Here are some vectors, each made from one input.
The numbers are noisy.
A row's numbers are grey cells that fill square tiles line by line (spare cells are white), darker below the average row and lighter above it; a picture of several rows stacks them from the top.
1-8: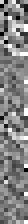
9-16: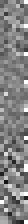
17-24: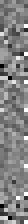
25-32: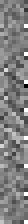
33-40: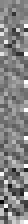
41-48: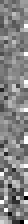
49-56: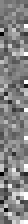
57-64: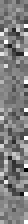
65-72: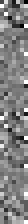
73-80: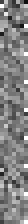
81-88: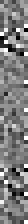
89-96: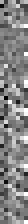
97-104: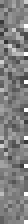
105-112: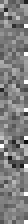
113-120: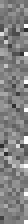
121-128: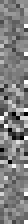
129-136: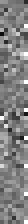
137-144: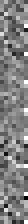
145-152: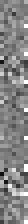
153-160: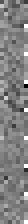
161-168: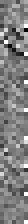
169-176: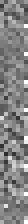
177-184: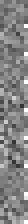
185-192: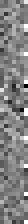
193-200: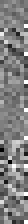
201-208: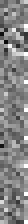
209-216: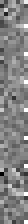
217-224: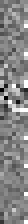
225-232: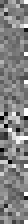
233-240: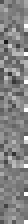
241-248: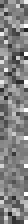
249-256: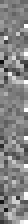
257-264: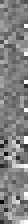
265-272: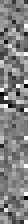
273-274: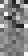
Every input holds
either a point on a 9-point circle and a point on a 13-point circle, or a fixed value.
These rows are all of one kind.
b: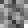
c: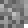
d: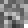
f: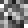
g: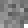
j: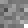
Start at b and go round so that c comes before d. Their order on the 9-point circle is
b, c, f, g, j, d.
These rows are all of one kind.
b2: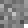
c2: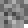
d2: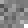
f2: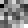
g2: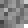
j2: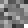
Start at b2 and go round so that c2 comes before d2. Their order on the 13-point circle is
b2, c2, f2, d2, j2, g2.
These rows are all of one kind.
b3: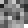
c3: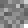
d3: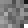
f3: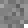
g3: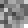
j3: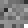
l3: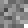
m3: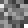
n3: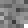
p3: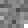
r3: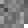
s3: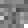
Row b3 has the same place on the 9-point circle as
j3 and m3.
